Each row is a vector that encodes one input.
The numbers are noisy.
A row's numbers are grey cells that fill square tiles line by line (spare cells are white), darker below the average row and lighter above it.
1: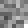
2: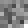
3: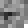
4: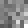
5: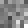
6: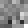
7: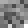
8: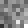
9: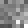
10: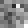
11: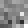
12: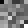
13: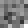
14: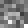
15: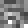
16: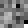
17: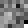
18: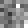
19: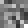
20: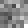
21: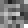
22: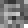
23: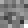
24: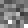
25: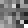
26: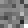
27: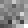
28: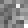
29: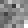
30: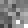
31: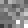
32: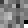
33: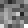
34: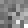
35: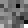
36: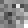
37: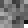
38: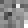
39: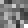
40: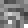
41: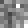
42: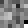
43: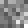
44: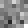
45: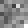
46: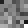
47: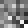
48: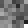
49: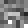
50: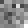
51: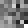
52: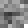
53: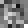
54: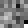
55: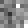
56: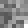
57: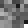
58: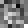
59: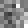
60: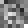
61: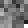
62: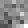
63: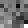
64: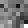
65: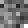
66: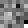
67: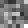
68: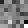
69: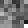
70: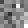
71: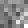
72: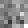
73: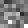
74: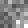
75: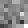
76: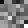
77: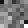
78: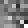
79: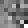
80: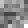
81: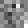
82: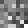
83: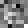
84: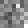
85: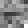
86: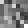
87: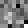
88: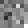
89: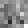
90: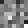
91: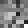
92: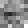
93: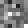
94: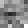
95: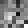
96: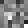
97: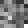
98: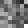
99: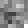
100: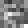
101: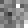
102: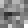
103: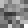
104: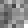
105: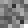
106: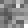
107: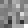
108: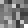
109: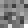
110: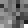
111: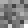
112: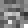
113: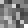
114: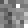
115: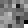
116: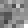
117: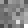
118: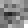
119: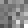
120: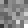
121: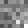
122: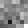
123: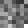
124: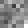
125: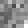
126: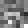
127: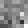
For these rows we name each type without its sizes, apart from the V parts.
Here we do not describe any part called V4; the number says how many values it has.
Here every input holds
a label, together with either a point on a line, or a true/false value and a value of V4.
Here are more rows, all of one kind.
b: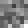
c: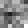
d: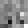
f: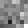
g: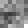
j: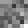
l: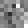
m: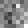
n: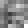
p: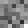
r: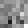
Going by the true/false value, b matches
c, f, l and r.
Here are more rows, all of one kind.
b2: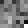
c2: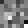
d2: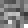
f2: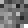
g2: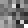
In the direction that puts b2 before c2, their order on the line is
d2, f2, g2, b2, c2.
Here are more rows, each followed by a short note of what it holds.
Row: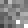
a label, a true/false value and a value of V4
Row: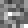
a label and a point on a line
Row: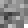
a label, a true/false value and a value of V4
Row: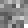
a label, a true/false value and a value of V4
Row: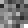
a label and a point on a line
